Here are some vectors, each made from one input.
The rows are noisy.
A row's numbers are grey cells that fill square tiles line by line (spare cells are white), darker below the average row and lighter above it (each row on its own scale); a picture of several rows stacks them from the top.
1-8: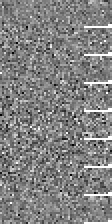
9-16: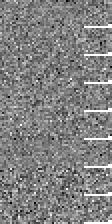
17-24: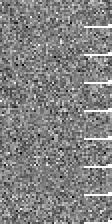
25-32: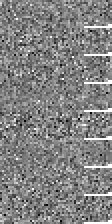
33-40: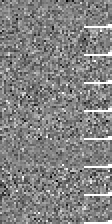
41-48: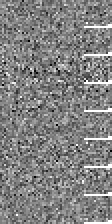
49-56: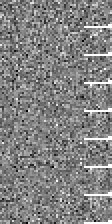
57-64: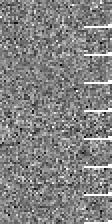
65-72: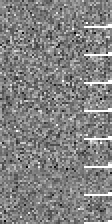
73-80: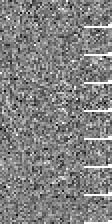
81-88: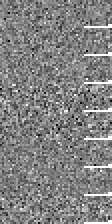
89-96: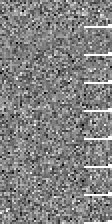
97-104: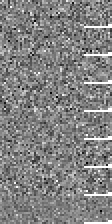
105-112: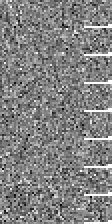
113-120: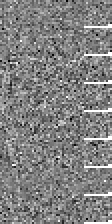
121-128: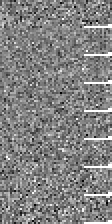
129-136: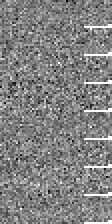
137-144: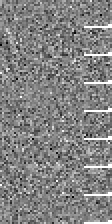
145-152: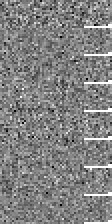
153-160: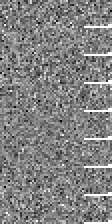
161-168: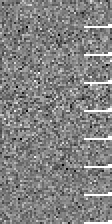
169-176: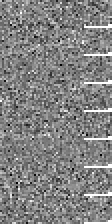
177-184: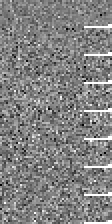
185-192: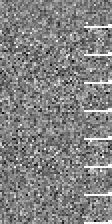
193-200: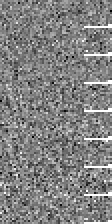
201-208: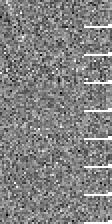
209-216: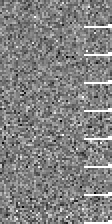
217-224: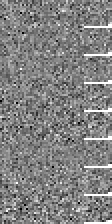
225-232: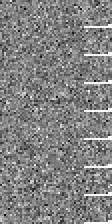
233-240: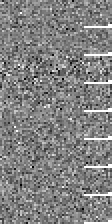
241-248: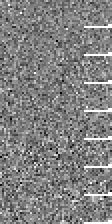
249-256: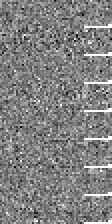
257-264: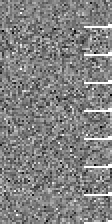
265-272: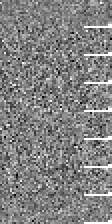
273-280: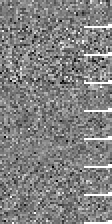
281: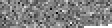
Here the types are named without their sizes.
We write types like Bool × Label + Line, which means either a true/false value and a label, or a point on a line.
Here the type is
Circle × Line × Line.
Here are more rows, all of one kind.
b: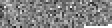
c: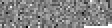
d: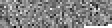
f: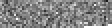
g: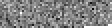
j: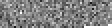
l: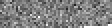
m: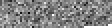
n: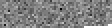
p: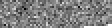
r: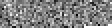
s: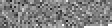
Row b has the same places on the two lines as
g, j and r.
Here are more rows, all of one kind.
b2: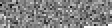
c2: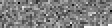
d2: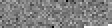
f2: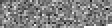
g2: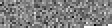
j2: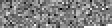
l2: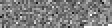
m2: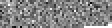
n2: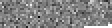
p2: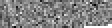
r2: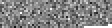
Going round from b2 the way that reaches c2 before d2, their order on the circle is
b2, f2, p2, m2, r2, c2, d2, l2, j2, n2, g2.
